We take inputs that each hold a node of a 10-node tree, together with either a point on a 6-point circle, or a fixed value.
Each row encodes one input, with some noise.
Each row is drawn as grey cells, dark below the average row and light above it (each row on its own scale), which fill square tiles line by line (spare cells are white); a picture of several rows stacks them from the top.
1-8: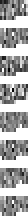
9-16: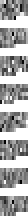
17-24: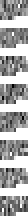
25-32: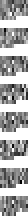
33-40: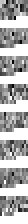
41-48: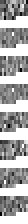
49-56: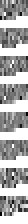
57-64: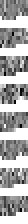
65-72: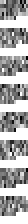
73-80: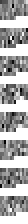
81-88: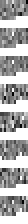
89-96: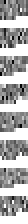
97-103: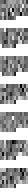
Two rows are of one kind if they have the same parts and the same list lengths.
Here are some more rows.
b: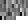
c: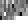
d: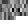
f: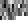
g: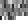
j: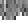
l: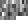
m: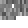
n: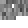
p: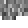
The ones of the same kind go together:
b, c, d, f, g, l
j, m, n, p

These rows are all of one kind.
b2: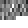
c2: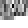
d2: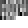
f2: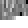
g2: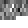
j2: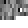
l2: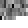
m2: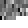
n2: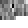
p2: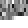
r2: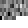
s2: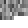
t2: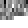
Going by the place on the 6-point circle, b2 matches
d2 and r2.
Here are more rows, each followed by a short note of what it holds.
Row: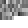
a point on a 6-point circle and a node of a 10-node tree
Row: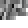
a point on a 6-point circle and a node of a 10-node tree
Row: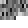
a node of a 10-node tree
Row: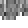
a node of a 10-node tree
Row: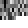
a point on a 6-point circle and a node of a 10-node tree
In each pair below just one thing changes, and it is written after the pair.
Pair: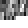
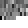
the node of the tree
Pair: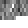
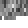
the place on the 6-point circle
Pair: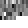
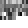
the node of the tree
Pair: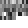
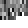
the place on the 6-point circle
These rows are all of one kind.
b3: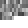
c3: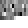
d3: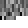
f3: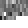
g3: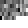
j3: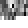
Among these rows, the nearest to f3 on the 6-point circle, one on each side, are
c3 and d3.
